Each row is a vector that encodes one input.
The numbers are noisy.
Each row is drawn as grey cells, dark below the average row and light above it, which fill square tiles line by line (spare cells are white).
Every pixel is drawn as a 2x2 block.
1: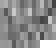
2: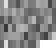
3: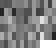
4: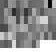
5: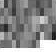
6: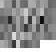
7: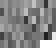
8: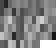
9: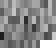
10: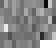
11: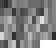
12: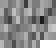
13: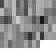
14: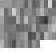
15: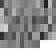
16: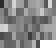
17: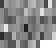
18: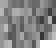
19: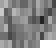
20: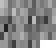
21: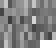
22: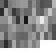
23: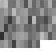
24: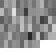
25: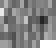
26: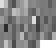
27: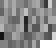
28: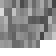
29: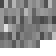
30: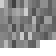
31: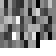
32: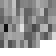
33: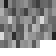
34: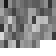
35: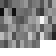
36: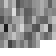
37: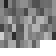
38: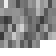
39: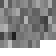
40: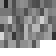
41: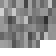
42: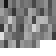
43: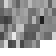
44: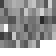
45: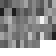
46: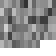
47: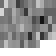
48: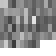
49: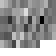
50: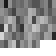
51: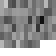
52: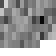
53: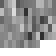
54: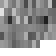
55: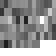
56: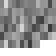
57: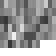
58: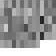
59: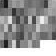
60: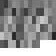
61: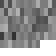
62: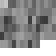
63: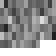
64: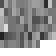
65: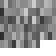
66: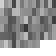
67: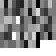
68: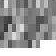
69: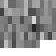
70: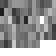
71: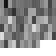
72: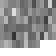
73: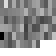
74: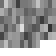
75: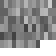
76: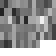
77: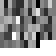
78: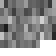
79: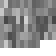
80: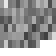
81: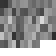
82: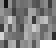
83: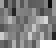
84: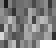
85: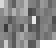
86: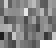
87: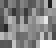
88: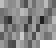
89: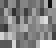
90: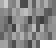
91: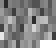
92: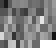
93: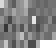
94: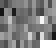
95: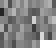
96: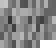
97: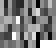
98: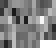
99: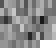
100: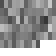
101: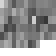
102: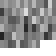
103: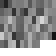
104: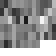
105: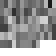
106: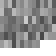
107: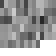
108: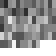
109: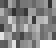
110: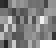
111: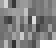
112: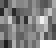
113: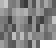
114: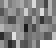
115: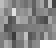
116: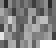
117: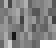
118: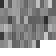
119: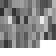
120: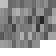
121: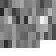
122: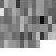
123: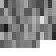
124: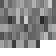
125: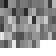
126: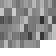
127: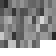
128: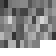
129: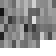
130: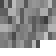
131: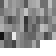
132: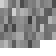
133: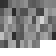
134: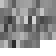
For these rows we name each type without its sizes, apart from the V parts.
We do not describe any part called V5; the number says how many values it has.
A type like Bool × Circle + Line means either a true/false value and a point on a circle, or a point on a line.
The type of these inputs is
List(Bool × V5).
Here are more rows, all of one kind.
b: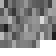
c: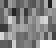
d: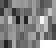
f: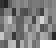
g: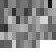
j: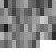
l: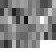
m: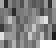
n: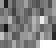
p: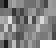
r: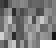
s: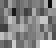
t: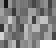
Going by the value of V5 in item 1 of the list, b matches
j and n.
